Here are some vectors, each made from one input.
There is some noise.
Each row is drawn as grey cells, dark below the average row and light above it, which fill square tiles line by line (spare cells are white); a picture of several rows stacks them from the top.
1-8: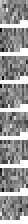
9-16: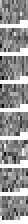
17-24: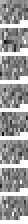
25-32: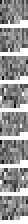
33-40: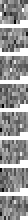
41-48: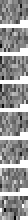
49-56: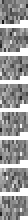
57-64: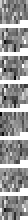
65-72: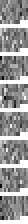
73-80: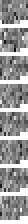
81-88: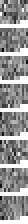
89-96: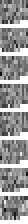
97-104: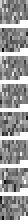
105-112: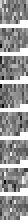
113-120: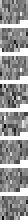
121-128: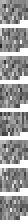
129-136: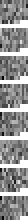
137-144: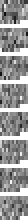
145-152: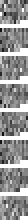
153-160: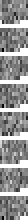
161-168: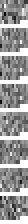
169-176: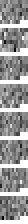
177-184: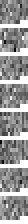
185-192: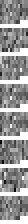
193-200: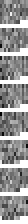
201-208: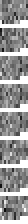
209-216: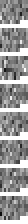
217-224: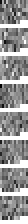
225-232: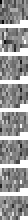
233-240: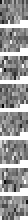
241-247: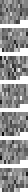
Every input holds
either a point on a 5-point circle, or a point on a 10-point circle, or a point on a 20-point circle, or a fixed value.
